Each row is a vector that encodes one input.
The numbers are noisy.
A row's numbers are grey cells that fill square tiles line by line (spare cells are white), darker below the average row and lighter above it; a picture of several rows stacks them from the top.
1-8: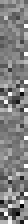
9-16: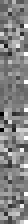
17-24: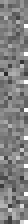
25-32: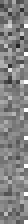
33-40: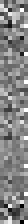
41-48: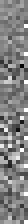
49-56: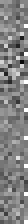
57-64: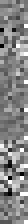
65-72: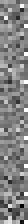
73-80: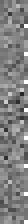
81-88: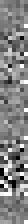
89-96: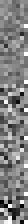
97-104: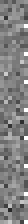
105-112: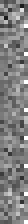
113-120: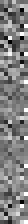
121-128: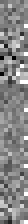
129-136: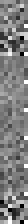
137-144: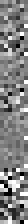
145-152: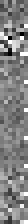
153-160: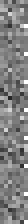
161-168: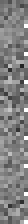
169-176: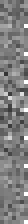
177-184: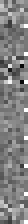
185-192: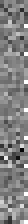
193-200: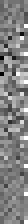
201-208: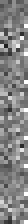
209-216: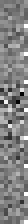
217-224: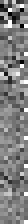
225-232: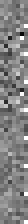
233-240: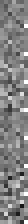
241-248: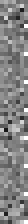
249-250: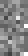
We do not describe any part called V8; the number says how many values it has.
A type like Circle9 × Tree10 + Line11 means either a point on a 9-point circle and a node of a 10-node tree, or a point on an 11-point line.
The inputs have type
List2(Bool × V8).
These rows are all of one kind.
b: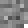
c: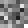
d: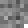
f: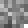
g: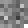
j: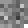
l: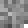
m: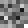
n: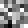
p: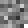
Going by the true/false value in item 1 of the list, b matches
f, l, n and p.
